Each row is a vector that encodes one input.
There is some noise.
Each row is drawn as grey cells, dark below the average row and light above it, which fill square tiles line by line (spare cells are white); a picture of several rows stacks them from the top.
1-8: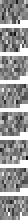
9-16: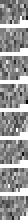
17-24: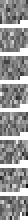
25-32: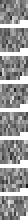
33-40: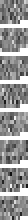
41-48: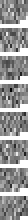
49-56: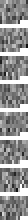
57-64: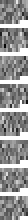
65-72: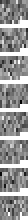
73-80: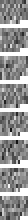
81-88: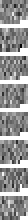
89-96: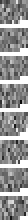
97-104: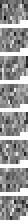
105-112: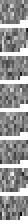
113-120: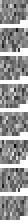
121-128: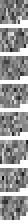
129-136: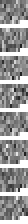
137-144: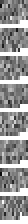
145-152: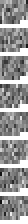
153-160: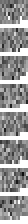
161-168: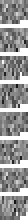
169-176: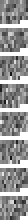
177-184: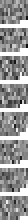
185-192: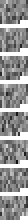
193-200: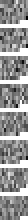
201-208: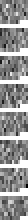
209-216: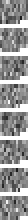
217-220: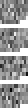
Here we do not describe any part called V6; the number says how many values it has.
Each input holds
either one of 8 labels and a node of a 10-node tree, or two values of V6.
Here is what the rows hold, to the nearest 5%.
About 50% of them hold one of 8 labels and a node of a 10-node tree. The rest hold two values of V6.
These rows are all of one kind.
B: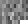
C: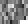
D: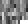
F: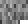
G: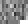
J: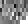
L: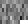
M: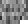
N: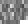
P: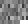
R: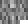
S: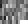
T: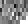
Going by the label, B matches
D, J and T.
